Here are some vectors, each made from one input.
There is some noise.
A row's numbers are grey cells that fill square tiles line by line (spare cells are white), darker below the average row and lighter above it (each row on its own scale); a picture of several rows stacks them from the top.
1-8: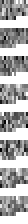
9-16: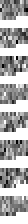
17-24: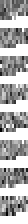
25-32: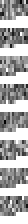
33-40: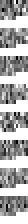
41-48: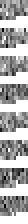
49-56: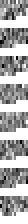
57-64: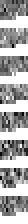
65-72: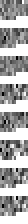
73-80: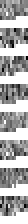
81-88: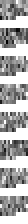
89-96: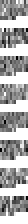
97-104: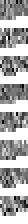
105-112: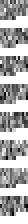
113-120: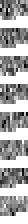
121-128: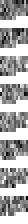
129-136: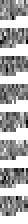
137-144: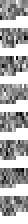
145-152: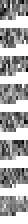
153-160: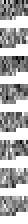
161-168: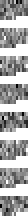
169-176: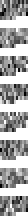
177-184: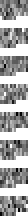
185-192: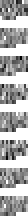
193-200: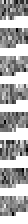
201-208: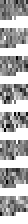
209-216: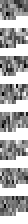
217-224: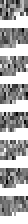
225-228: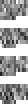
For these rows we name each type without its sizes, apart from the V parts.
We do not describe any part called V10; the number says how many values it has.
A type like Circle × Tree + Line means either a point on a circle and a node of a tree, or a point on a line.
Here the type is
List(Bool × V10).
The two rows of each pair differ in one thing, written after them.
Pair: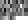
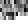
the true/false value in item 1 of the list
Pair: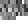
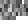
the true/false value in item 2 of the list
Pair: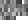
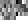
the true/false value in item 2 of the list
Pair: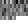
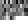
the value of V10 in item 1 of the list
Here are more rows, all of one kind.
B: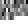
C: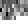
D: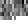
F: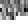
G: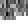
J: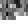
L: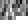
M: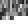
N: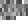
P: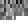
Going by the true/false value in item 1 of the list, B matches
D, L, M and P.
